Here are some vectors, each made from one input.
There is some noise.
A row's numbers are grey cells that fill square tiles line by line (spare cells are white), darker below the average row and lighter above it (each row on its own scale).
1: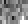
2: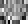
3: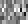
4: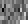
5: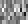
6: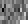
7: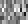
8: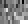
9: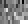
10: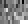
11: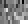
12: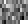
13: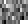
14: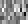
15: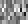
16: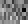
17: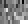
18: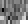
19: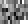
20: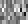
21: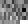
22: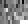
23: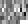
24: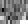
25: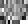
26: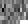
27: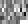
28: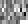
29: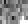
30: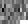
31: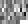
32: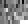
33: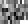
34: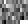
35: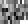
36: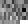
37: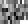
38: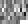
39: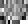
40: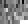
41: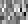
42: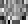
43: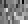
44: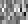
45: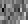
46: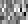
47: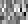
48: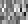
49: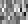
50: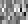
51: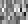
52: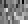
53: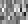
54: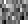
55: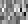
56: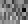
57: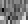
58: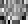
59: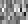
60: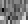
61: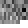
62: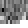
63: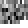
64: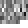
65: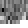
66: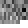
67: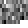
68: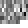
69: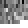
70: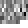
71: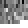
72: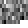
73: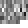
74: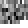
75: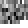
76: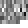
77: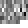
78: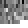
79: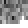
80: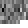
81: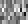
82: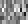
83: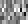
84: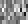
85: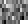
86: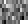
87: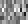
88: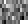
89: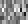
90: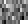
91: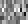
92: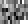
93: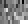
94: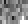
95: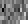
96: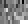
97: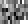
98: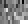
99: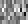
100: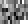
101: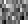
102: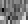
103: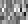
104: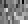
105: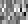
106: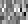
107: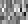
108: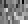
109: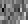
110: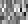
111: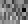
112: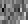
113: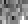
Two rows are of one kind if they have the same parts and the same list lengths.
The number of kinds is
2.
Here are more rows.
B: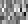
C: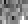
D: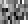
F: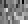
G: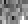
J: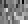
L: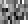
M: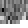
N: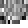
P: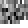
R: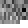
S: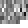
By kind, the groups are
B, C, D, F, G, J, L, M, N, P, S
R

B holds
three true/false values.
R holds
a fixed value.
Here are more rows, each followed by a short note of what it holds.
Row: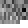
a fixed value
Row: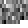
three true/false values
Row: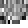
three true/false values
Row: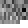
a fixed value
